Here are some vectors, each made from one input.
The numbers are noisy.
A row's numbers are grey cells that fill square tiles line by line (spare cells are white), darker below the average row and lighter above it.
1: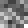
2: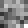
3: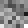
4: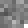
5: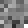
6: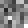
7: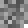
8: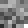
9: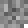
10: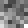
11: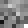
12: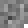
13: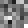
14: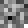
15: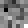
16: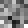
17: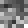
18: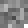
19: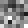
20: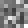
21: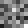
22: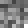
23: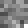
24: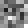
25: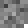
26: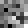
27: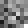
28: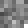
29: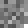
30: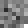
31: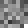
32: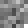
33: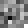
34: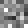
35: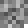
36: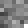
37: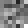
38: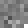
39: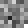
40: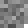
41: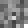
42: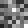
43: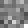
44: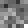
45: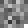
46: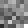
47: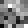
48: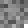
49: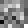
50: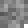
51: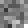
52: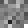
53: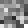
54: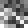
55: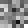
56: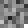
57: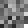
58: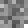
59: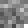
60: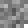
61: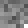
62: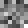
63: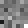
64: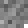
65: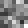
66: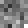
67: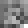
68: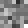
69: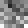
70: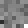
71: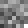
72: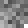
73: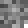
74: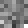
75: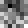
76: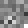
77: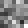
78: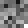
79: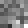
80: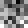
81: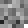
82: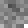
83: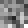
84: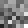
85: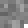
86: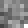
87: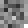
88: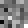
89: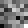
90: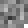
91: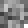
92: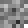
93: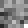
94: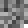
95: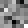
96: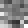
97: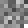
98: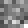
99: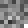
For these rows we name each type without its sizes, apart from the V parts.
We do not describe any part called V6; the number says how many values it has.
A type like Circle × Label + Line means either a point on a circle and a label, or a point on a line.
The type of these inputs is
Bool × (Line + V6).
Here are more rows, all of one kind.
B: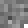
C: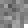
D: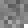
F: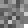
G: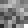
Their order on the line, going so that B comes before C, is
B, C, D, F, G.
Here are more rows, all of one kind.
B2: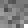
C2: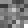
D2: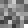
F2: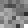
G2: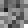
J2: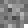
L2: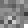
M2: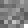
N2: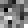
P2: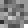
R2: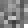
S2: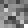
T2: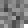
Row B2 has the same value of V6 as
G2, J2 and T2.
